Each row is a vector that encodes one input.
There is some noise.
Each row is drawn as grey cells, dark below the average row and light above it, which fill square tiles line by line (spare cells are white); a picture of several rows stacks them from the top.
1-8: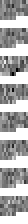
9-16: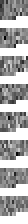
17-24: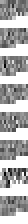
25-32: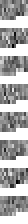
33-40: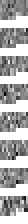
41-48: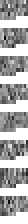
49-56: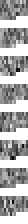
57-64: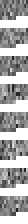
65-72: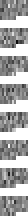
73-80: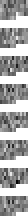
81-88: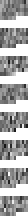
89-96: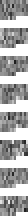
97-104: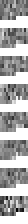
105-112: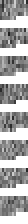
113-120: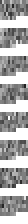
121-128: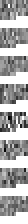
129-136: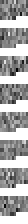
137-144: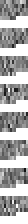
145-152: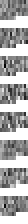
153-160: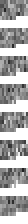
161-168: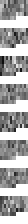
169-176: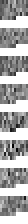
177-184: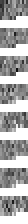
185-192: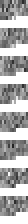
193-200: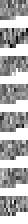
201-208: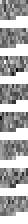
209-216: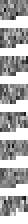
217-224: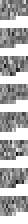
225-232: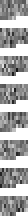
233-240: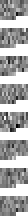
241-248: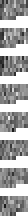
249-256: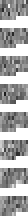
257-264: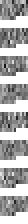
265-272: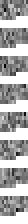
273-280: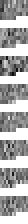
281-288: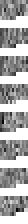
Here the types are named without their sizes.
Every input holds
either a label and a true/false value, or a point on a line.
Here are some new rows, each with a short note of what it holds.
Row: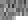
a label and a true/false value
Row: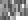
a label and a true/false value
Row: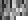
a point on a line
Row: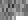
a label and a true/false value
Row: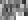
a label and a true/false value
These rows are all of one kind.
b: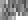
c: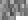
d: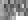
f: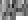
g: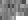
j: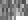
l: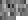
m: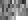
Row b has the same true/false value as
c and f.
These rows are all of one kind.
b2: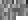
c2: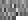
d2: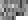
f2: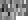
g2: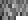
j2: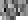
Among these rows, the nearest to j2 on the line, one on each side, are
c2 and d2.
